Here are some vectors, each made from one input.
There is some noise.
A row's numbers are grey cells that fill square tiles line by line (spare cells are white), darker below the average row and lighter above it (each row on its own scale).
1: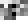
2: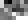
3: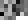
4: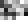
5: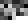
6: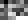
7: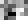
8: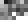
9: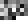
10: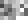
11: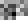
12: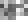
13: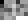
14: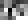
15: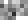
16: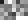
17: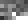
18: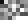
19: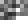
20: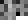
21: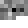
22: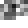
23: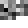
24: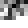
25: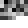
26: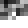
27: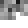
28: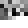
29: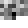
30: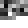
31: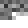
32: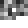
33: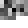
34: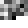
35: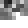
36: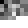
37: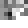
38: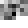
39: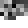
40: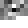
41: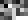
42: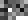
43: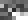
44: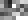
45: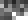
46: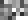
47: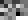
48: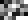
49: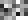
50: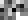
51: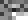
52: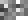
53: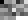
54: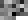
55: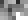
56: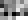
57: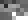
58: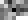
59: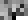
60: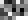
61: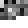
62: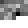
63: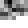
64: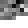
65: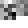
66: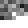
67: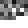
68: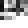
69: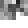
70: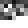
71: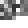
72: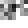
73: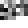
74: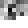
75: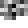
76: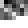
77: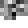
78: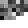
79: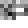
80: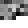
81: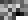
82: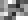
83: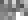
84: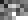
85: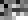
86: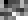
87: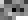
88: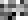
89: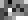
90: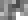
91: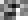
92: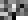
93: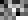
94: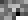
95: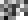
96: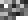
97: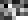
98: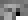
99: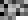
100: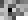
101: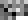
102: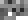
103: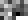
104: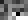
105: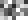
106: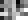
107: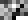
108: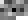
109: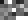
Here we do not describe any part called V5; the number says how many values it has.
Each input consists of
a true/false value, together with either a point on a 7-point line, or a value of V5.
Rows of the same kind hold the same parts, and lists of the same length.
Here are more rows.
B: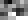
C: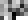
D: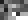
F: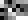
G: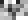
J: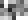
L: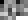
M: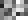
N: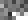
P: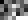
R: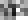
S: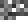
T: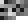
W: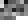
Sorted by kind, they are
B, C, D, F, N, P, T, W
G, J, L, M, R, S

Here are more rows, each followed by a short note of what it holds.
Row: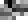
a true/false value and a value of V5
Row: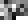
a true/false value and a value of V5
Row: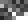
a true/false value and a value of V5
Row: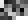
a true/false value and a value of V5
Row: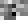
a point on a 7-point line and a true/false value
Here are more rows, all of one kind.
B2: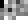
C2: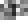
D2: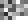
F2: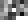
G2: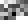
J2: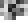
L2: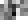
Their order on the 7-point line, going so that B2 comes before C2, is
B2, J2, F2, G2, L2, C2, D2.
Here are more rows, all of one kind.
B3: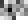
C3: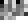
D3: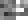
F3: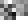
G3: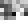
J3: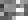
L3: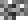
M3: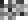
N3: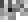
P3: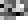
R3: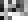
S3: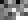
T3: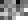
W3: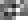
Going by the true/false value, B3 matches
F3, G3, L3 and N3.
